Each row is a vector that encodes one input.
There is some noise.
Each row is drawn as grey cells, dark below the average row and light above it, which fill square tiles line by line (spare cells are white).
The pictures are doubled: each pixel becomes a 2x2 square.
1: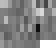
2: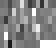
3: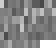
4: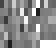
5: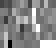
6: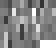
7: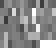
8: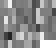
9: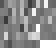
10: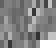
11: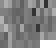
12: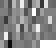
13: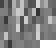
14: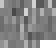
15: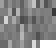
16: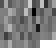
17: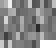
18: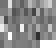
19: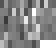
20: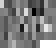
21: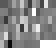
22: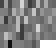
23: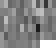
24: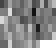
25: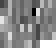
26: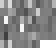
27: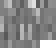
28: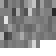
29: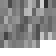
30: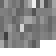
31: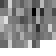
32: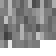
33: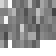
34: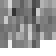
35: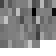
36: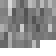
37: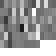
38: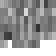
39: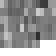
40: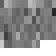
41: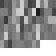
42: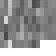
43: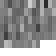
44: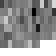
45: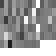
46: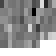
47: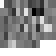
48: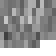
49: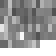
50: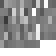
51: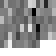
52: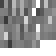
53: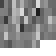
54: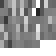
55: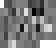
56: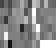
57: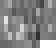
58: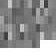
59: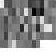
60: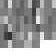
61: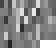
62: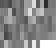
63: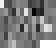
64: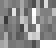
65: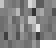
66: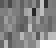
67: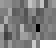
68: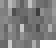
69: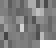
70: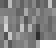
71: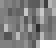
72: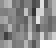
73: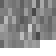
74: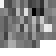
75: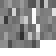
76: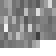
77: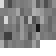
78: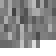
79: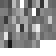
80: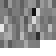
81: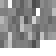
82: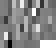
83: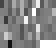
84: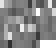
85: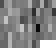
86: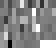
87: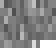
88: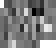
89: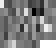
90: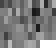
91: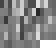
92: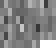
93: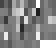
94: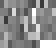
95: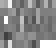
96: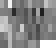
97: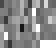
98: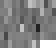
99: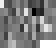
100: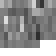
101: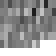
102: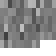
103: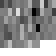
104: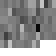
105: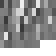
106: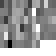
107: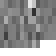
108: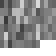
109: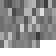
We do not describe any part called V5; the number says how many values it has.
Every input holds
a list of up to two items, each a true/false value and a value of V5.
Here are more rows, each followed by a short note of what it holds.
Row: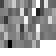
a list of one item
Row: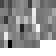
a list of one item
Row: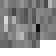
a list of two items
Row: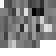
the empty list
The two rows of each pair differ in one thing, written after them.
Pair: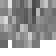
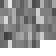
the true/false value in item 2 of the list
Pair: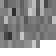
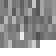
the true/false value in item 2 of the list
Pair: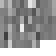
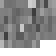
the true/false value in item 2 of the list
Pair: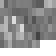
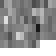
the true/false value in item 2 of the list
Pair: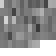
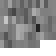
the value of V5 in item 2 of the list
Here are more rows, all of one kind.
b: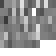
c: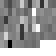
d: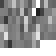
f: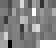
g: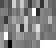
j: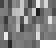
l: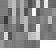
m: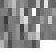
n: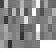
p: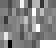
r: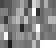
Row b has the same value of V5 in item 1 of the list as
l and m.
